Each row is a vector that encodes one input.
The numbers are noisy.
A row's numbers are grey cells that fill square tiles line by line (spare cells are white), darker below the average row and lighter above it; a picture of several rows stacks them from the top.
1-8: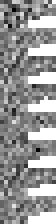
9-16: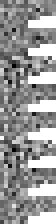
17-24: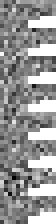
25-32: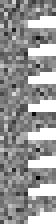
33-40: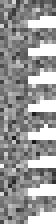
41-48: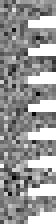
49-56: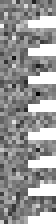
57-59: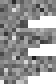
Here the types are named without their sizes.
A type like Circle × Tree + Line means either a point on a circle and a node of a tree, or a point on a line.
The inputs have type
Bool × Bool × Bool + Tree + Unit.
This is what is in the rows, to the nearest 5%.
About 10% of them hold a fixed value. About 35% of them hold a node of a tree. The rest hold three true/false values.
